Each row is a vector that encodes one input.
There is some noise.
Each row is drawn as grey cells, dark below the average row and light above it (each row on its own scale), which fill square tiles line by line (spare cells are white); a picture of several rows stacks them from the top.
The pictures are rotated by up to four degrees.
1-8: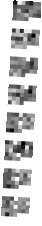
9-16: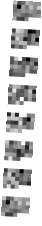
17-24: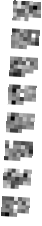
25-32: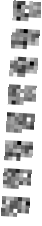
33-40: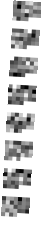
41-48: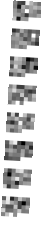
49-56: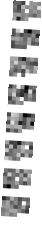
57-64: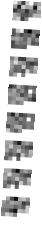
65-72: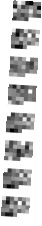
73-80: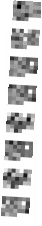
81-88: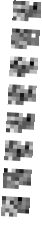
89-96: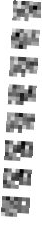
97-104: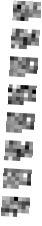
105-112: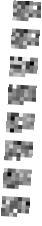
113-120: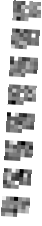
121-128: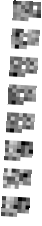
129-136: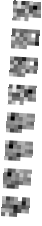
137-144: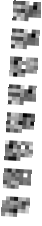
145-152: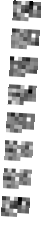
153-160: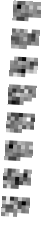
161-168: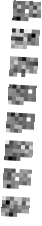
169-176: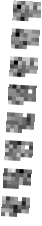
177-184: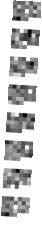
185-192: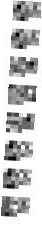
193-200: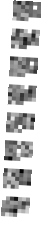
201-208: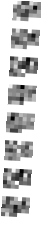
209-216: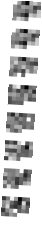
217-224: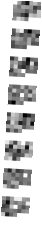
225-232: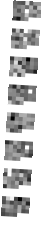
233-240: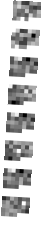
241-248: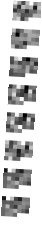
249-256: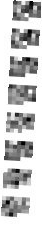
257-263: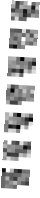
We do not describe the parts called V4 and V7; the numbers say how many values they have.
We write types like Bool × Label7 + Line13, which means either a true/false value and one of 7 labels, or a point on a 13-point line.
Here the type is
Bool × V7 + Tree11 × V4.
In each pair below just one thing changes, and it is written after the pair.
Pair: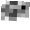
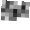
the node of the tree
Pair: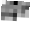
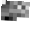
the node of the tree
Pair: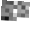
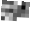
the node of the tree
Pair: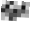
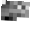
the node of the tree
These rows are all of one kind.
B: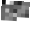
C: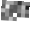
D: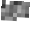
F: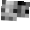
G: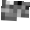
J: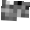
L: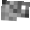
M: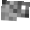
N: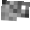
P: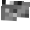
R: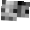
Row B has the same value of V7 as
D and P.
